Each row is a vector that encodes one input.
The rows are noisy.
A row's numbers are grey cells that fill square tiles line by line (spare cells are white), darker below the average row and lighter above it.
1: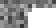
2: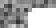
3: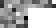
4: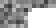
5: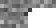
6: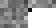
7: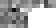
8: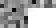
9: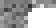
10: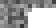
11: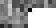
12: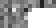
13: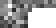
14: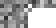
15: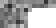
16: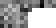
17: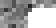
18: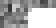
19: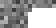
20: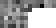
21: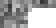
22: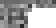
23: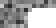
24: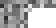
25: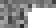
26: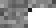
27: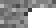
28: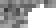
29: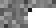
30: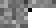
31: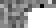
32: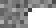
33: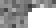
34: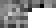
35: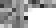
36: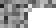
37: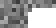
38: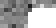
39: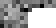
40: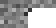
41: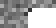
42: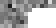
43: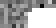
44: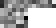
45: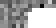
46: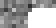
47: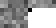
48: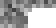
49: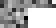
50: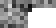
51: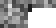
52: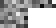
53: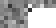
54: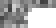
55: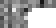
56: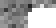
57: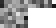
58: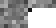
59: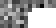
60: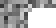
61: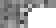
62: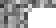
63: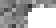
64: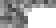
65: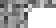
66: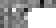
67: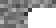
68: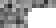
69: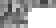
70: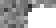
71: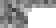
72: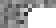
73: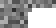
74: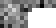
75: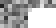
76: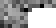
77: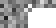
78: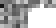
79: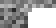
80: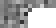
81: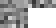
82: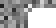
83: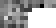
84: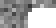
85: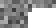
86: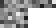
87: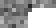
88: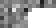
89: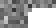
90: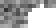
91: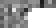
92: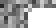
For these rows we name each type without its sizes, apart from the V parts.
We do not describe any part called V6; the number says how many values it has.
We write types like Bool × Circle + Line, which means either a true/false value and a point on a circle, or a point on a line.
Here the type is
Line × (Line + V6).
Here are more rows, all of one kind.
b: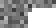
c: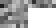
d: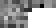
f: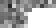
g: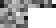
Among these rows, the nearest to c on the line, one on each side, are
f and g.
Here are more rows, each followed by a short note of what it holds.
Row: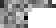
a point on each of two lines
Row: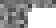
a point on a line and a value of V6
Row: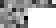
a point on a line and a value of V6
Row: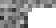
a point on a line and a value of V6
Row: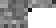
a point on each of two lines
